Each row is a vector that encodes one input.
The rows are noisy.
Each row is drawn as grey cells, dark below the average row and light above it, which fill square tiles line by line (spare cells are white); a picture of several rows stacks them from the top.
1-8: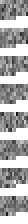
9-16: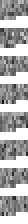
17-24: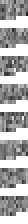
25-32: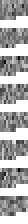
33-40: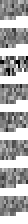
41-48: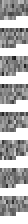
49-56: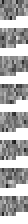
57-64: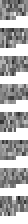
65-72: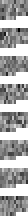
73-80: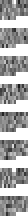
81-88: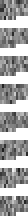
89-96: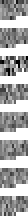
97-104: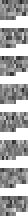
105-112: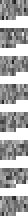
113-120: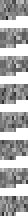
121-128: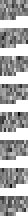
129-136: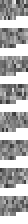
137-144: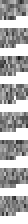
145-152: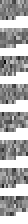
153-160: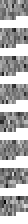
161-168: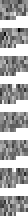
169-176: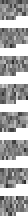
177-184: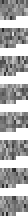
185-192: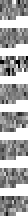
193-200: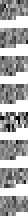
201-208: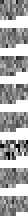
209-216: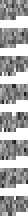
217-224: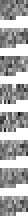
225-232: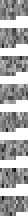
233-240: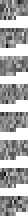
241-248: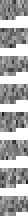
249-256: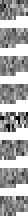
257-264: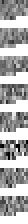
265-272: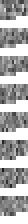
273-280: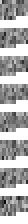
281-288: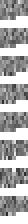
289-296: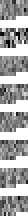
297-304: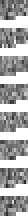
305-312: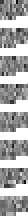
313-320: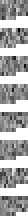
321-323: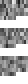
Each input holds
a list of up to two points on a 15-point line.
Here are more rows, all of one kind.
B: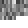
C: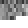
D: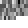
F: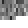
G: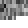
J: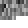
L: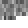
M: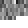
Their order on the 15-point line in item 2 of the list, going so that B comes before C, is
G, B, C, M, J, F, D, L.
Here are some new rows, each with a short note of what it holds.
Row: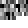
the empty list
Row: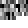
the empty list
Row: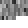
a list of one item
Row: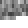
a list of one item
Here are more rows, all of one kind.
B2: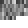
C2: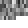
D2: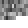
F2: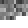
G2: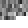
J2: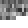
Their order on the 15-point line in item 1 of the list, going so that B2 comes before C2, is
G2, D2, J2, F2, B2, C2.
